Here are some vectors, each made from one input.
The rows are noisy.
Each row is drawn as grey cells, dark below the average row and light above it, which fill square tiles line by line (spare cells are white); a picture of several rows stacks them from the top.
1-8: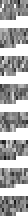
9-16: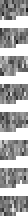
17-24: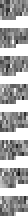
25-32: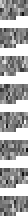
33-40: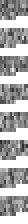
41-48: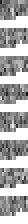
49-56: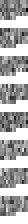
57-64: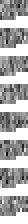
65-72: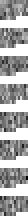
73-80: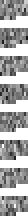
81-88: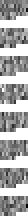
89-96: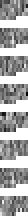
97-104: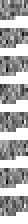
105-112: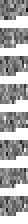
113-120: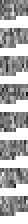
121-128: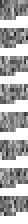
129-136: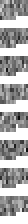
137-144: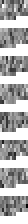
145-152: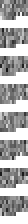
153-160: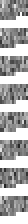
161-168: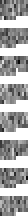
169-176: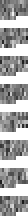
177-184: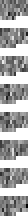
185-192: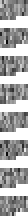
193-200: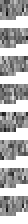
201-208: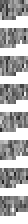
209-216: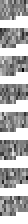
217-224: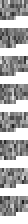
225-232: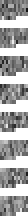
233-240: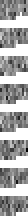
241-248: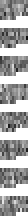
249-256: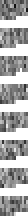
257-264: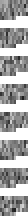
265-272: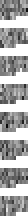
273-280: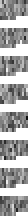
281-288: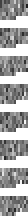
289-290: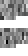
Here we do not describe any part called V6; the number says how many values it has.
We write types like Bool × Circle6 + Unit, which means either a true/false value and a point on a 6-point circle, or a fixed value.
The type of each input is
(Label7 + Line11) × V6 + List2(Line9).
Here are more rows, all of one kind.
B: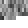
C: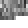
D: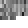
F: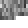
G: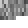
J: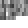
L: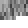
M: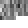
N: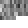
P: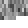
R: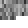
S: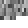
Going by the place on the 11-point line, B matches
L, M and N.
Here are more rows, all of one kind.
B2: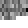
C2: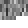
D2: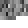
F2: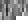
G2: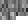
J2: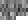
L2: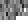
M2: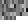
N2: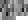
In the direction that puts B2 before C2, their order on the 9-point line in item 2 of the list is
N2, B2, C2, F2, M2, J2, L2, G2, D2.
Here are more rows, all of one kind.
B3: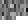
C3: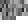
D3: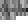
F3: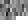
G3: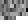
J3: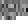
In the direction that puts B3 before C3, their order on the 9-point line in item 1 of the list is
G3, B3, J3, D3, F3, C3.
